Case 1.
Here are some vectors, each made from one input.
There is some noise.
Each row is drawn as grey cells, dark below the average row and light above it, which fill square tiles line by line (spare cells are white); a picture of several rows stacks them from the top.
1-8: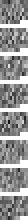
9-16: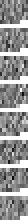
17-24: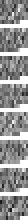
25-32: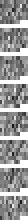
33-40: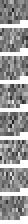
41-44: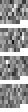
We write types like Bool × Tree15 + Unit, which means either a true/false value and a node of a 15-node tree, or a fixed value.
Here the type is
Bool × Line6.
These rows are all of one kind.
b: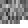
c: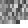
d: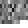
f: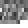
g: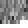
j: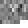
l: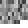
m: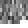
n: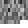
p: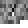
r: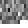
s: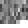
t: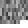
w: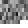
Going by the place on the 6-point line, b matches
c, l, m and t.
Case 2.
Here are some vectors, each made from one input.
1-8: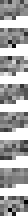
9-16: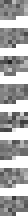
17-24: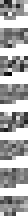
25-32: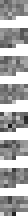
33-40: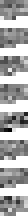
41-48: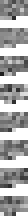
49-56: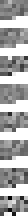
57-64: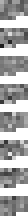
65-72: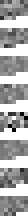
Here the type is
List2(Line4).
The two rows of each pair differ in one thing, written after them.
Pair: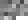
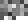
the place on the 4-point line in item 2 of the list
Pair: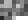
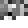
the place on the 4-point line in item 1 of the list
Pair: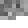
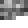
the place on the 4-point line in item 2 of the list
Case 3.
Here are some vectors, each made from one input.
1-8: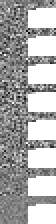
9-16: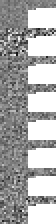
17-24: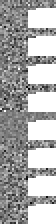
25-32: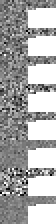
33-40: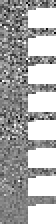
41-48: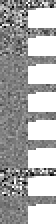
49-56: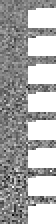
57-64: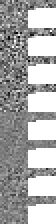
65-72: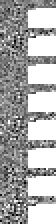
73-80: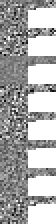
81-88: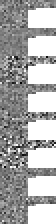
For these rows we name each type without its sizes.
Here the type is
Bool × (Tree + Unit).
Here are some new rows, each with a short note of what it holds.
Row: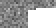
a node of a tree and a true/false value
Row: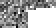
a true/false value
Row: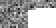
a node of a tree and a true/false value
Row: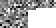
a node of a tree and a true/false value
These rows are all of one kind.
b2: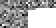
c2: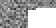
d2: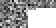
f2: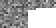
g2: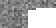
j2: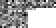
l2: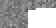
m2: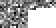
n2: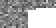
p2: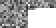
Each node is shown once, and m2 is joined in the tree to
d2.
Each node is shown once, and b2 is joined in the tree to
g2.
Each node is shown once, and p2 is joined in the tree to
j2.
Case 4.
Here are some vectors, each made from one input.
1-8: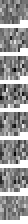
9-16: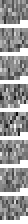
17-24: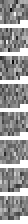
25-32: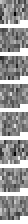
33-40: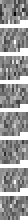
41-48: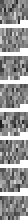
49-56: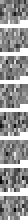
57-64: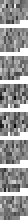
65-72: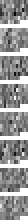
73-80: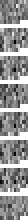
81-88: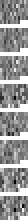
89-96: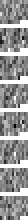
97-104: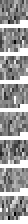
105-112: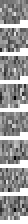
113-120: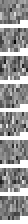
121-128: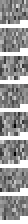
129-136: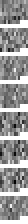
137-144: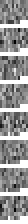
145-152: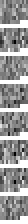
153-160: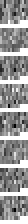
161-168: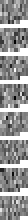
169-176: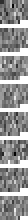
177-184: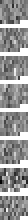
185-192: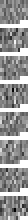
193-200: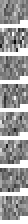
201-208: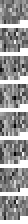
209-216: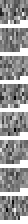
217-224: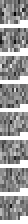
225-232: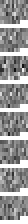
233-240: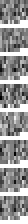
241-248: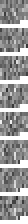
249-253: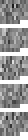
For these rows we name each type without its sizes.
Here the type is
Bool × Bool × Bool × Bool + Line.
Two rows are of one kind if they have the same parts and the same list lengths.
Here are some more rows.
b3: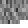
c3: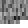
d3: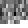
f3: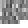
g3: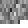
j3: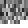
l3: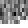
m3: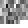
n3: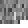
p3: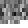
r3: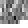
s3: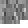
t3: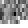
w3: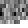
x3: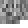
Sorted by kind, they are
b3, c3, f3, g3, m3, n3, r3, s3, x3
d3, j3, l3, p3, t3, w3

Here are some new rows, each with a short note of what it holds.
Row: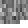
four true/false values
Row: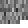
four true/false values
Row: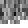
a point on a line
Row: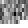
a point on a line
